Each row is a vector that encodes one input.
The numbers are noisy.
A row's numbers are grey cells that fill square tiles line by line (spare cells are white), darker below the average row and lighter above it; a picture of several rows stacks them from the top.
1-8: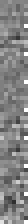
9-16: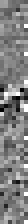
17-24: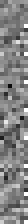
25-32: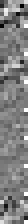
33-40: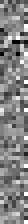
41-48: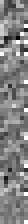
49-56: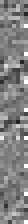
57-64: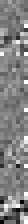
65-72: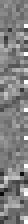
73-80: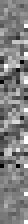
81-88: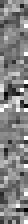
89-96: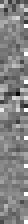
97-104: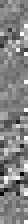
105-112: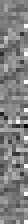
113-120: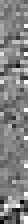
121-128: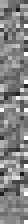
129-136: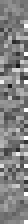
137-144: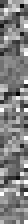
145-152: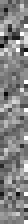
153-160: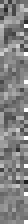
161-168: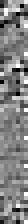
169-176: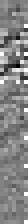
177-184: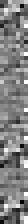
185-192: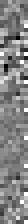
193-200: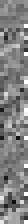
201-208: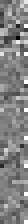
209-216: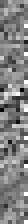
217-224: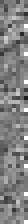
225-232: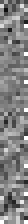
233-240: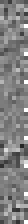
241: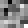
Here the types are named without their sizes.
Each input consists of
either four true/false values, or a list of points on a circle.
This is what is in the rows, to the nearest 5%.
About 70% of them hold four true/false values. The rest are lists of points on a circle.
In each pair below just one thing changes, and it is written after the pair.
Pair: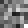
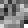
the place on the circle in item 2 of the list
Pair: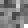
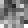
the place on the circle in item 2 of the list
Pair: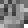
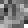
the place on the circle in item 2 of the list
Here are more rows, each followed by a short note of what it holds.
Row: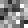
the empty list
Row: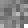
four true/false values
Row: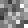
the empty list
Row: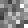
the empty list
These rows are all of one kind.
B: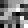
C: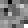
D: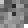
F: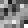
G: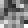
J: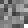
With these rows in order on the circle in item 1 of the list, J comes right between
B and F.
